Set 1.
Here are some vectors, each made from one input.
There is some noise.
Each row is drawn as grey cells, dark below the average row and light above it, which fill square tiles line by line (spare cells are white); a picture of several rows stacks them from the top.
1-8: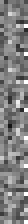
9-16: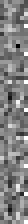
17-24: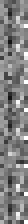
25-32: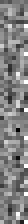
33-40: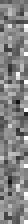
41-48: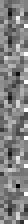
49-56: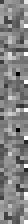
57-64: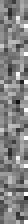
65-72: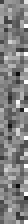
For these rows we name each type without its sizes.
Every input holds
either a point on a line, or three true/false values.
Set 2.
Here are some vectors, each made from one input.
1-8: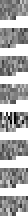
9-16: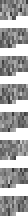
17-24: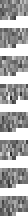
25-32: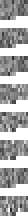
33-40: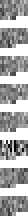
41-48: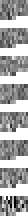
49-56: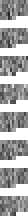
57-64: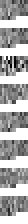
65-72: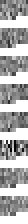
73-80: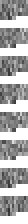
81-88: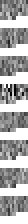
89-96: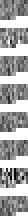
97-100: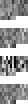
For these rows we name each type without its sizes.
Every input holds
a list of points on a line.
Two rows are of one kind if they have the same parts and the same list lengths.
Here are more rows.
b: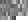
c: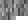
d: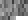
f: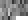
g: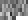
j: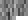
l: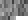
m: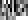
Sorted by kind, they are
b, g
c, d, f, j, l
m

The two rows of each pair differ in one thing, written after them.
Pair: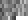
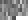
the place on the line in item 1 of the list
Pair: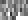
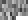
the place on the line in item 1 of the list
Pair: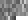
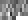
the place on the line in item 1 of the list
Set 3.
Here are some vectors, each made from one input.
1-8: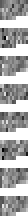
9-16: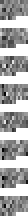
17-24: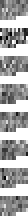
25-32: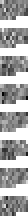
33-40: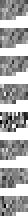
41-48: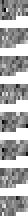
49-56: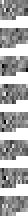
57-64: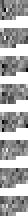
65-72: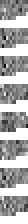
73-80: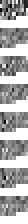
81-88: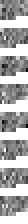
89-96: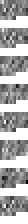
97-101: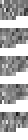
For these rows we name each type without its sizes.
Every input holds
a list of points on a line.
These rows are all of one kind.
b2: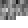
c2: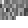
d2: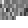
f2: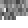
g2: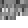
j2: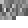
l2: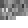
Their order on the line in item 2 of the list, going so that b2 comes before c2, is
j2, g2, f2, b2, d2, c2, l2.
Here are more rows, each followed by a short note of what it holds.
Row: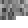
a list of one item
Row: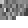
a list of two items
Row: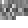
a list of two items
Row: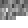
a list of two items
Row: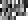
the empty list
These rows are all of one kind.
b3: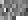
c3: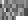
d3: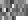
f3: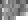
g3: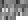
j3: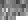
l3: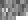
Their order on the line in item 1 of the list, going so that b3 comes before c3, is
g3, j3, l3, f3, d3, b3, c3.
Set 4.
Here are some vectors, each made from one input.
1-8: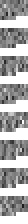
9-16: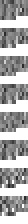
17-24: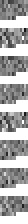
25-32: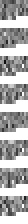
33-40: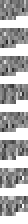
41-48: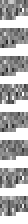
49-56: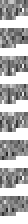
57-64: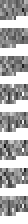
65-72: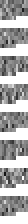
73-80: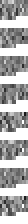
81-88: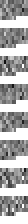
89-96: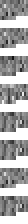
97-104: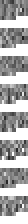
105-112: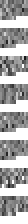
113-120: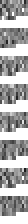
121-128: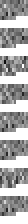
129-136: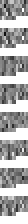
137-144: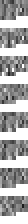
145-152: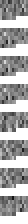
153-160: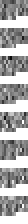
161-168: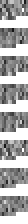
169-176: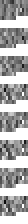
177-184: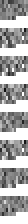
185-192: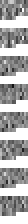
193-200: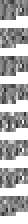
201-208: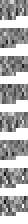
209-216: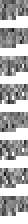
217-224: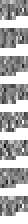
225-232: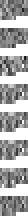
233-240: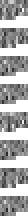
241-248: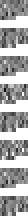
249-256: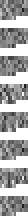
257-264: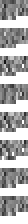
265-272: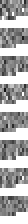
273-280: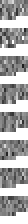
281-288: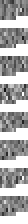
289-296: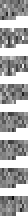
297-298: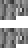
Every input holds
a point on an 11-point line and a true/false value.
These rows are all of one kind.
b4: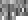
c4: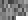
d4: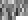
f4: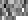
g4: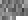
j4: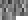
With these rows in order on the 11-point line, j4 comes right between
c4 and g4.
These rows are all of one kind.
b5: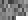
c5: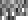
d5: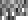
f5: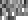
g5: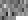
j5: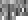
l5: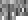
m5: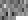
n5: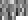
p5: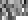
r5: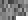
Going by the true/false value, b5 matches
g5, m5 and r5.
